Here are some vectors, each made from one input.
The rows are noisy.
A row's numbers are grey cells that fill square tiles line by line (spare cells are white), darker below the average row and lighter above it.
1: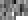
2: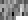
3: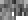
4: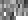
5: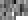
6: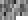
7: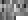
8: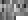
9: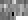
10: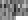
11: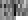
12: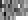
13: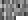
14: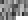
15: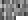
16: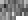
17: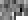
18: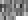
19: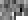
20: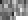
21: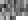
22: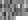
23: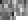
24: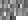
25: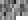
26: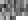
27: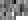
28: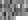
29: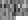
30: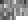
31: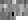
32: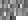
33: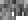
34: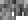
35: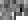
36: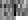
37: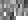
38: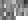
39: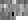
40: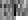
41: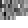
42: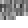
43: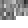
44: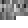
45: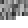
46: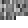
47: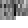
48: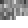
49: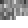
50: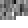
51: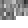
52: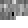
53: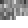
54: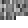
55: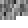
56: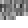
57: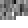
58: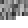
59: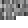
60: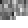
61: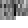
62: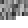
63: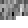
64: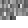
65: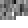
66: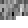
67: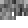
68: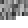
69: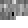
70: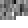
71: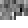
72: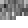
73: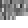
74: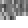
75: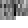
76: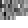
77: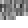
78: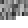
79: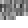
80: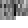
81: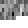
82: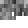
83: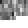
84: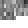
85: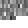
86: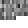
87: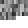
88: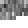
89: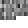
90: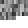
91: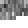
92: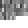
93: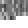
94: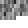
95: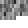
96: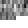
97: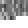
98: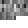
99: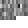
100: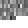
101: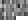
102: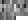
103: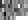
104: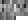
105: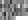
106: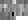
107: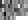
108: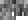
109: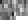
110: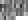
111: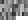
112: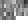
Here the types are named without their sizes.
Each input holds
a point on a line and a true/false value.
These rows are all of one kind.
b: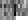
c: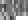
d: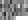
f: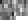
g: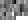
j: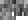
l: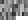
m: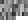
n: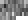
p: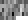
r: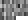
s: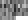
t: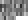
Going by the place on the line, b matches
l and m.
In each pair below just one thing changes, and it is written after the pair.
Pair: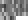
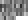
the place on the line
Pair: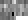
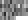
the true/false value
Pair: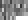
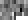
the place on the line
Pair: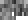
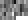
the place on the line
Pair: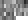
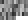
the place on the line
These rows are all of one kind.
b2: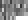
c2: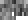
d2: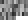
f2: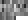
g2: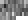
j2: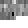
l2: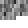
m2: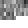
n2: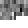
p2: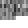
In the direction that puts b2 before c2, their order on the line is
d2, p2, j2, b2, m2, g2, c2, n2, f2, l2.
